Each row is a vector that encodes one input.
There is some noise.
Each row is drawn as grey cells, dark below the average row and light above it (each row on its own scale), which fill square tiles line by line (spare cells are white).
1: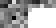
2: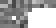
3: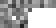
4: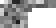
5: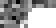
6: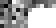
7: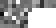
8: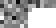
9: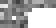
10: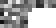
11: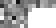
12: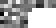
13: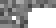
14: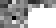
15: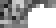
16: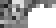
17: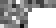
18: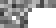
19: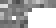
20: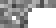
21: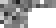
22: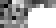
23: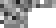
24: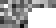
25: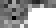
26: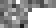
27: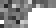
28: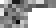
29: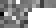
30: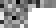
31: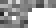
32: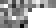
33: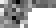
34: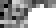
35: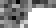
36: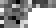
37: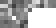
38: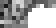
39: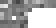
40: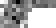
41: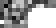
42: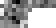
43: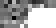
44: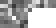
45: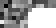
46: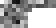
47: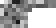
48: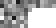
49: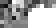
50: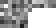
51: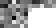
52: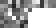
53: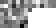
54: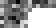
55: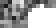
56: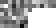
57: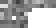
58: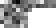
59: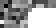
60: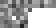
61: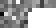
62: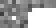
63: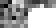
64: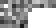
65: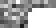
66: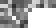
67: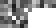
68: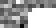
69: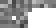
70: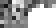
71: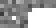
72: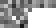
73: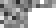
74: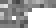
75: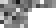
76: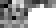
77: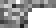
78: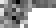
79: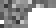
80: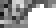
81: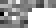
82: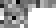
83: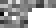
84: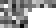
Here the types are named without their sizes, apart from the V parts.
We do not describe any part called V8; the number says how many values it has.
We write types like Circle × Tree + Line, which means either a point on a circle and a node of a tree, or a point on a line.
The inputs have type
Bool × V8 + Line × Line.
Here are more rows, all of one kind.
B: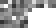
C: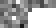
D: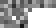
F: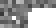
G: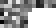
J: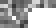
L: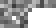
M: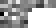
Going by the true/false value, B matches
D and J.
